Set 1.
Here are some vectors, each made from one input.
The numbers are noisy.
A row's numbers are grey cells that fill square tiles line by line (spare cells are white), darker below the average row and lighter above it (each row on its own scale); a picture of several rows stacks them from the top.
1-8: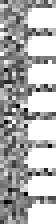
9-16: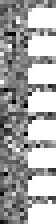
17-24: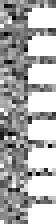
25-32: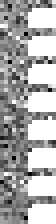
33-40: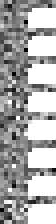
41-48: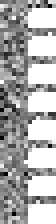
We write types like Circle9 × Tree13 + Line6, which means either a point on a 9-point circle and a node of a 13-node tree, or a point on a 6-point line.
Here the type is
Tree9 + Unit.
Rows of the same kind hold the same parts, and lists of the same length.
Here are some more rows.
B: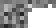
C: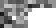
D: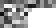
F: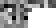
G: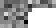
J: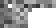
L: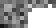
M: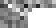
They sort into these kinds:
B, L
C, D, F, G, J, M

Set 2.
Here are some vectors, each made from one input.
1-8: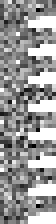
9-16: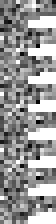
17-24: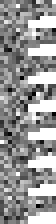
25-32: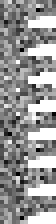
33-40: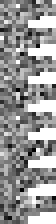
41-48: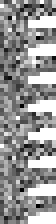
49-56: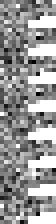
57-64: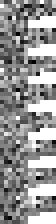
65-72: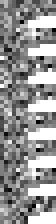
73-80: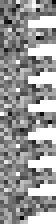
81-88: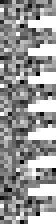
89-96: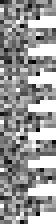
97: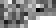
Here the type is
Line10.
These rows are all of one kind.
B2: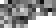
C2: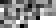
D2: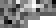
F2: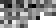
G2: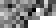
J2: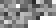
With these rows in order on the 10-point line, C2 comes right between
F2 and J2.
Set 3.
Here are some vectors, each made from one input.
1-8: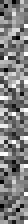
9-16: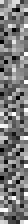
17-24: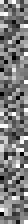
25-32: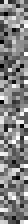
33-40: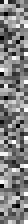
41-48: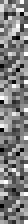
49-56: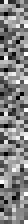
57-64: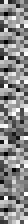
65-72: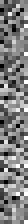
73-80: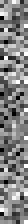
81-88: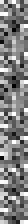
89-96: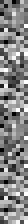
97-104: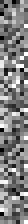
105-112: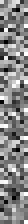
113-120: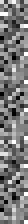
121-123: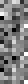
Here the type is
Line7.
